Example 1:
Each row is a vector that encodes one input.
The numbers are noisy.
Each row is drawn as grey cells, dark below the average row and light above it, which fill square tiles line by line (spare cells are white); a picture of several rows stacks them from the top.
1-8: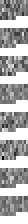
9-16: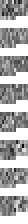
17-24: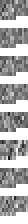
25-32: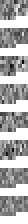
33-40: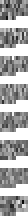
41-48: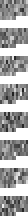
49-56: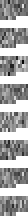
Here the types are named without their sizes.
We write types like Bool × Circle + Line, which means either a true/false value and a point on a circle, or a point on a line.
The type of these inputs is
Line.
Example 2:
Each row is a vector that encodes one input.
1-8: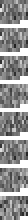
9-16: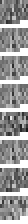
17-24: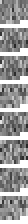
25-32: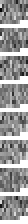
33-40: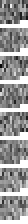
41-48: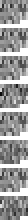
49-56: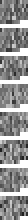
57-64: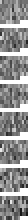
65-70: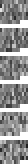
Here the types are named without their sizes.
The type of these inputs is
Bool × Bool × Bool.
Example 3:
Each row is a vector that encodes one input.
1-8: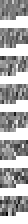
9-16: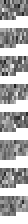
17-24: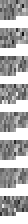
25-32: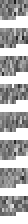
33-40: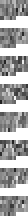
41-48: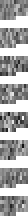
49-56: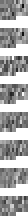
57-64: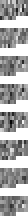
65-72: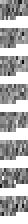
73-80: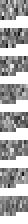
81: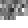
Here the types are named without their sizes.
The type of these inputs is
Line.
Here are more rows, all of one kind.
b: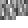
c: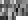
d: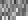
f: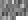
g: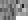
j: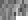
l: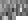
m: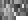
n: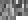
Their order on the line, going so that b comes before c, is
g, j, d, f, l, b, n, m, c.
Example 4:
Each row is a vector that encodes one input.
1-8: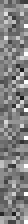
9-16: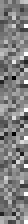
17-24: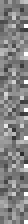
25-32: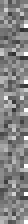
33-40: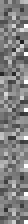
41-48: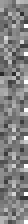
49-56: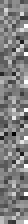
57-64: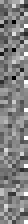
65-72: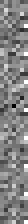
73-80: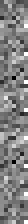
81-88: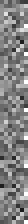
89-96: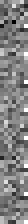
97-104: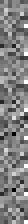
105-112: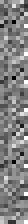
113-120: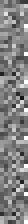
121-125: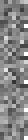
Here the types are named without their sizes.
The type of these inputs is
Line.
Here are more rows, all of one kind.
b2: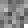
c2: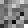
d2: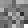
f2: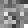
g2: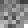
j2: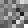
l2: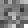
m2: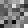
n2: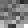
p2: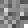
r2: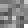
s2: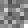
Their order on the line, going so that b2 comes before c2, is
n2, g2, f2, p2, s2, b2, r2, l2, d2, j2, c2, m2.
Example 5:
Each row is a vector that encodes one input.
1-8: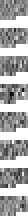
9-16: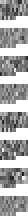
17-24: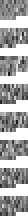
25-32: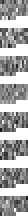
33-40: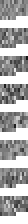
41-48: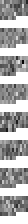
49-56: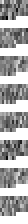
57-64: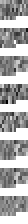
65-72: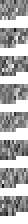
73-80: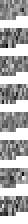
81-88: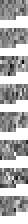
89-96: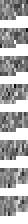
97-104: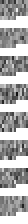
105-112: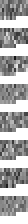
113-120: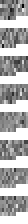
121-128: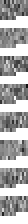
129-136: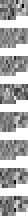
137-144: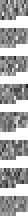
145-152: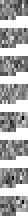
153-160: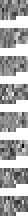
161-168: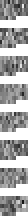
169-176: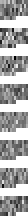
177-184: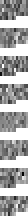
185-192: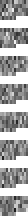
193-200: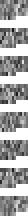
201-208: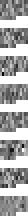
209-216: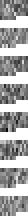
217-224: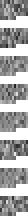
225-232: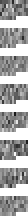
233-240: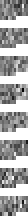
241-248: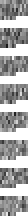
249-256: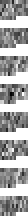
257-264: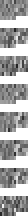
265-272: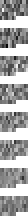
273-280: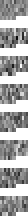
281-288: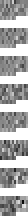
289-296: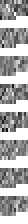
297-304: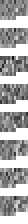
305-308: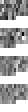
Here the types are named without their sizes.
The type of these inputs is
Line.
